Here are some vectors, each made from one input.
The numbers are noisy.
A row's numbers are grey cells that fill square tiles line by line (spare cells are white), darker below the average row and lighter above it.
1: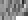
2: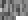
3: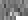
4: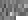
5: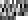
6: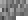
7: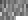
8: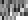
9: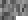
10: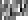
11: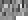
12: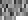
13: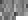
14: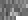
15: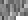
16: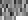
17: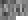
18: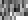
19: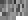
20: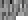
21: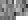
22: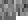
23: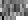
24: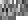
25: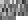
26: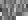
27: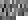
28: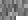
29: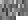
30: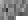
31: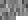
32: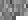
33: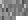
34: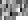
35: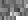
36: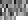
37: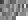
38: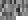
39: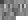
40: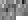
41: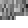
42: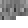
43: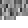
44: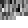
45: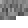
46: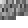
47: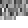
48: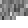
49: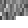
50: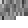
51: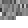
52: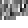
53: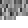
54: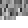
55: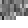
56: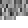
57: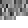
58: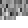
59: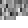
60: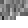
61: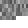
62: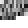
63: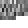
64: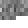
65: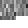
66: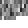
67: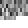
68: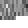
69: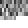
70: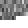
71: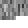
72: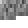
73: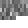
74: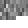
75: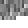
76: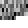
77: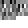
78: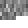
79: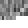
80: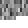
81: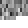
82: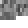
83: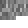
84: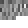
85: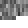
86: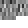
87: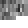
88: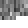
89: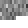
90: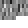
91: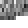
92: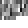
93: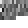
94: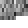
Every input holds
a point on a 4-point line, together with a list of up to two items, each one of 5 labels and a point on a 5-point line.
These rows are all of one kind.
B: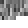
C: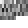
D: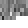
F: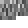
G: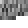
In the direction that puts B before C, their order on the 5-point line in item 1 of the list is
D, B, G, C, F.
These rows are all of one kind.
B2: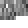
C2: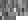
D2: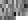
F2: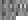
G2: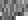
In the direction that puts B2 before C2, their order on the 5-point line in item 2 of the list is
D2, B2, C2, F2, G2.
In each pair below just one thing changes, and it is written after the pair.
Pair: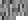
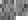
the place on the 4-point line
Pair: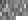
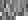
the label in item 2 of the list
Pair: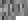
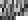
the place on the 4-point line
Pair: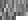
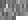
the label in item 2 of the list
